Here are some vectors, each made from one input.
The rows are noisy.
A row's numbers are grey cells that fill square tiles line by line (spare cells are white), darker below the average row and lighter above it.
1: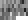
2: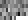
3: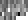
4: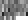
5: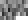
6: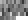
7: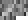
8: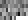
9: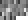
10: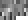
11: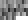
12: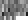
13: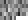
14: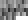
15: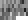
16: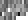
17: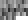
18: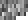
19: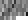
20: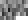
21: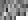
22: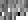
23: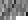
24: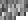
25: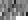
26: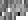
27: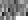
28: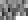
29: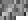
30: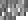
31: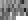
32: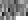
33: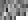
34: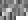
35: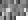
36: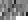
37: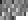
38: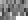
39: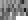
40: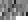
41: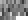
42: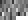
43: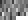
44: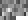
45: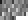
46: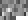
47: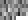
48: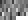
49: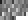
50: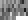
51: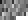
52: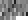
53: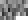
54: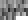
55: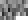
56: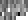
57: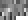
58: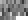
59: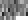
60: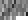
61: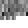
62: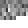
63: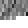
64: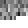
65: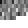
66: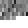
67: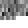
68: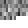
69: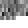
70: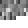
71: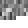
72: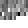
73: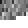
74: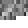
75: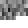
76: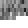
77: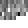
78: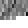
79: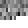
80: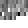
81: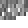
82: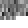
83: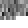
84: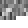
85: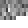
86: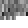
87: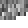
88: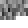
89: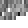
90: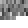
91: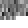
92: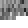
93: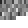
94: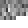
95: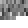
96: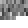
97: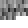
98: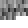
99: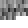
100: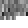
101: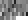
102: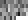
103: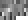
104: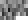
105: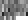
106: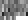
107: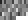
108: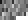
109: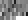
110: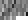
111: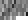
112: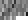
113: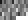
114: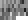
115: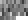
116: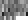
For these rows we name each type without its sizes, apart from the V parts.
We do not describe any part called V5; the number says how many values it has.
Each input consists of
either a label and a value of V5, or three true/false values.
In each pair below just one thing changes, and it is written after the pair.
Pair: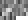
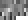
the value of V5
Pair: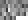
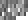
the label
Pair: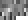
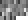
the value of V5
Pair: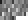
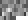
the label
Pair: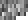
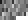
the label
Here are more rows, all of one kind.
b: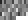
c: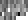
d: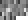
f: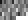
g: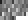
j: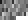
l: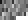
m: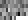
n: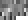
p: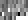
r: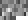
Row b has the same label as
f, g, j and l.
